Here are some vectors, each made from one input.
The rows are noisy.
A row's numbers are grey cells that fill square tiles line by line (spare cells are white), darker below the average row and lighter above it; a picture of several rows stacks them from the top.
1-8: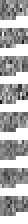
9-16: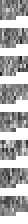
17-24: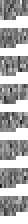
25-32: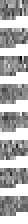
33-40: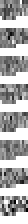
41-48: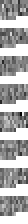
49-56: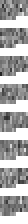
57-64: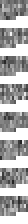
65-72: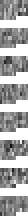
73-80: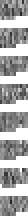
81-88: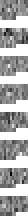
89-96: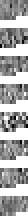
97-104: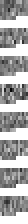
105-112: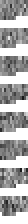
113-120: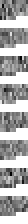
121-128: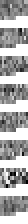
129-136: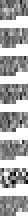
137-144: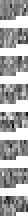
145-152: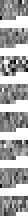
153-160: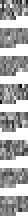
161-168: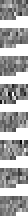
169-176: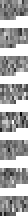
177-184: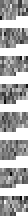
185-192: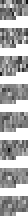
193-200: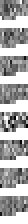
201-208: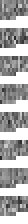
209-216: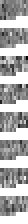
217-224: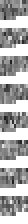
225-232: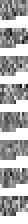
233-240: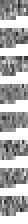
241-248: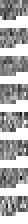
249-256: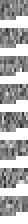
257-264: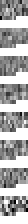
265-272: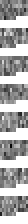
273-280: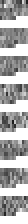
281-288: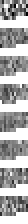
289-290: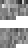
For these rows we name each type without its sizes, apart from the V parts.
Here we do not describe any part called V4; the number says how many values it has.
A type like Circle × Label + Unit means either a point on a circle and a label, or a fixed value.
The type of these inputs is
List(Line × V4).
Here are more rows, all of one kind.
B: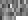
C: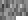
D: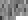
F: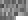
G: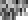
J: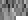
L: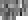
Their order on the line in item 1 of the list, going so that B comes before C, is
F, G, D, B, C, L, J.
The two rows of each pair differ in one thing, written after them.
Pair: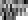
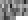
the place on the line in item 1 of the list
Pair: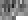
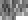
the place on the line in item 1 of the list
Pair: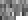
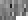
the value of V4 in item 1 of the list
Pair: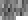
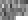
the place on the line in item 1 of the list
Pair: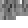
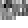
the value of V4 in item 1 of the list
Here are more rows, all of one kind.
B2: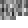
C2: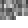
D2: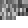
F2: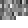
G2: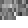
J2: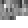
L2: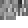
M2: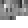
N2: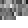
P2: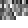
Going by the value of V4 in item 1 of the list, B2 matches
F2 and P2.
